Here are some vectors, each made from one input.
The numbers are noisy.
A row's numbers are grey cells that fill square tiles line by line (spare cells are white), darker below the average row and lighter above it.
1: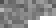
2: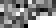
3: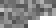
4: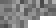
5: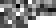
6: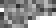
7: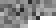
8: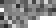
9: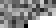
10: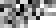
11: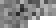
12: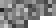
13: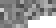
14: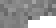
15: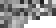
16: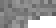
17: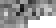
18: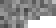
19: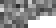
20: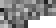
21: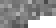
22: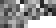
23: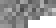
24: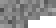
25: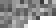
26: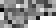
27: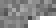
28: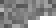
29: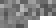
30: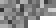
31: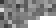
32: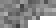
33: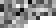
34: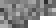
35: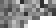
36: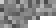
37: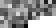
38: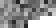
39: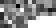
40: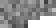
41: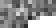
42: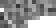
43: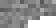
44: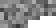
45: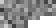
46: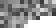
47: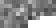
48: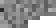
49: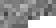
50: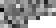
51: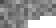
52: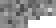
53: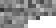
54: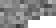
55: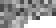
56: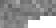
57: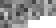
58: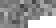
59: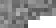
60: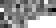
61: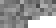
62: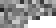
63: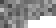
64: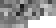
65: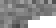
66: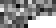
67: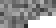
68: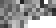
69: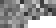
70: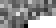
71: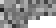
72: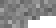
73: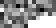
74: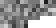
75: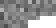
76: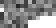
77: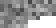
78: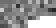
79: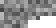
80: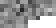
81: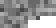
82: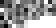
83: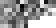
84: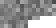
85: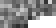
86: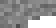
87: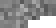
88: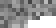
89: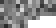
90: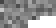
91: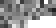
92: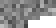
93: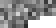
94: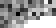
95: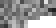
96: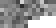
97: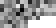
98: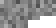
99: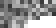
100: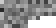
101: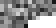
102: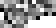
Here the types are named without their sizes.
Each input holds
a point on a line, together with either a node of a tree, or three true/false values.
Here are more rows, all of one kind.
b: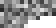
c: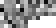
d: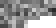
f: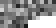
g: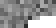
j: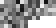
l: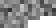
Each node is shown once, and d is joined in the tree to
b, c and j.
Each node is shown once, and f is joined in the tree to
b.
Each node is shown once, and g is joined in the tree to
c.
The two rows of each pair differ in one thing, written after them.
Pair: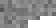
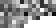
the place on the line
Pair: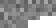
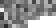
the place on the line
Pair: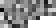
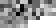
the place on the line
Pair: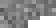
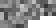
the place on the line
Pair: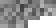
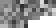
the place on the line
